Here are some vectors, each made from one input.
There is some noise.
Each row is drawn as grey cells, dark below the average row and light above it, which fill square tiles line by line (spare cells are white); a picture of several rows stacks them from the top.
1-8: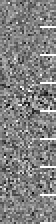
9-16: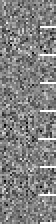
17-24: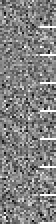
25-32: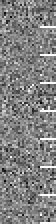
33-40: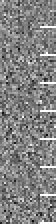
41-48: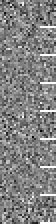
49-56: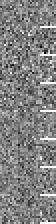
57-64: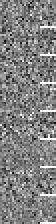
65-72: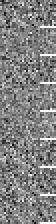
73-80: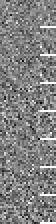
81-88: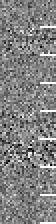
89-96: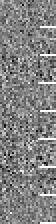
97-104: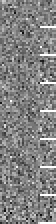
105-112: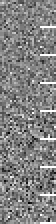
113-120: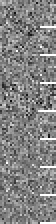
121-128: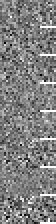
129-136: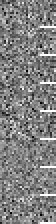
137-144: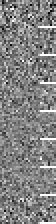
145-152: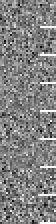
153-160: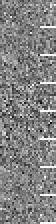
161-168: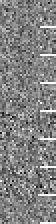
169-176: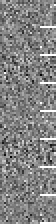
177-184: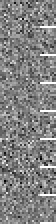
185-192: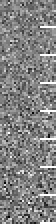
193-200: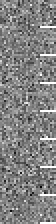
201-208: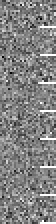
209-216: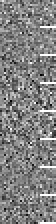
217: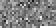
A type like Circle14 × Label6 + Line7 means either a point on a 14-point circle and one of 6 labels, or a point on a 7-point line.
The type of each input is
Label8 × Line5 + Label10 × Label10 × Label10.
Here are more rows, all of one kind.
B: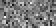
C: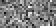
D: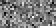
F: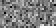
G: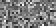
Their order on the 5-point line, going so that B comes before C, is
D, B, C, G, F.
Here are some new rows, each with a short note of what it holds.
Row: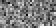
one of 8 labels and a point on a 5-point line
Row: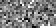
one of 8 labels and a point on a 5-point line
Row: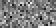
one of 8 labels and a point on a 5-point line
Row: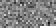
three labels (each one of 10)
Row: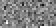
three labels (each one of 10)
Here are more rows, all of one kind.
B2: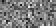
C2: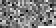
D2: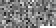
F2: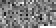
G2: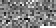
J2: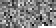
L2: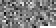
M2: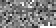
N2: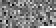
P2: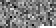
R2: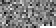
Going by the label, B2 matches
G2 and N2.
